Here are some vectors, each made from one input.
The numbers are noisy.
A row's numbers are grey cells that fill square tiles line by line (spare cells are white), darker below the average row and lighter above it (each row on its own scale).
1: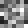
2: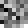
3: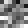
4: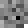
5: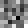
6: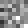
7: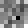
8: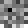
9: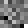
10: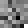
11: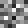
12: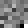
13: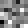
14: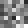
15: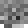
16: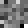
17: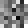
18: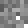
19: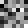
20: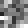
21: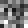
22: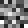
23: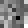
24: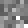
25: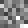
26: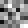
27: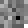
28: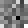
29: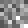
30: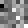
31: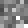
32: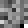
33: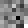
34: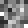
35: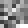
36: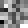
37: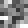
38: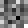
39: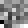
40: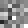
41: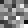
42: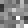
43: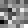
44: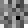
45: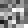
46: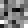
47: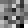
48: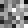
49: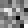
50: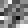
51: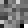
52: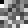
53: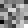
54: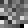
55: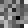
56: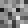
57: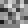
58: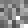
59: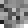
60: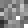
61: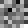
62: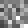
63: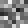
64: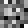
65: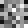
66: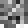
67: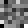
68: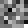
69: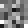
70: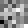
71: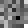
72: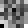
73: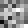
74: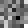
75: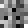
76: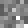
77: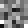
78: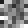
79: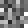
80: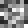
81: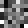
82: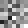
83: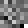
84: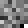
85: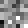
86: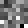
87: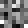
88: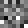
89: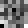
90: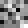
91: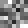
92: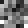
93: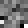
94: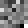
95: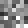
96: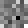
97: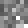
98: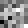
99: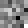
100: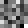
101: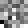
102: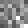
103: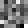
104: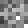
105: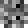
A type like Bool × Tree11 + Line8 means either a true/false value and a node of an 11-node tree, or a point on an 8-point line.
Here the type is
(Bool × Bool × Bool + Line9) × Tree11.
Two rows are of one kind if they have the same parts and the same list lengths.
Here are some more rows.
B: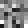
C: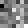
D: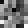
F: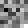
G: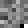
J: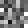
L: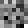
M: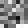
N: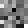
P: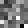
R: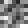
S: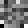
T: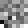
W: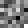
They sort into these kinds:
B, D, G, J, L, N, P, S, W
C, F, M, R, T

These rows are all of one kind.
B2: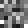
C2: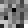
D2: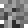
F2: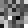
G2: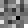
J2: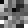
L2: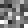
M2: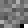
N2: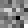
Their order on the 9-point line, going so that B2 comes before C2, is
J2, B2, D2, N2, C2, M2, F2, G2, L2.
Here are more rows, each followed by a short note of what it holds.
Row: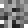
a point on a 9-point line and a node of an 11-node tree
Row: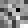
a node of an 11-node tree and three true/false values
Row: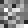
a node of an 11-node tree and three true/false values
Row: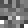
a point on a 9-point line and a node of an 11-node tree
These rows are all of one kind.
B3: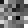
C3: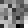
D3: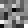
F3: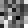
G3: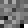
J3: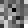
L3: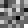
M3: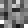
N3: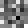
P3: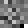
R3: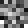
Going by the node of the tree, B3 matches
F3 and J3.
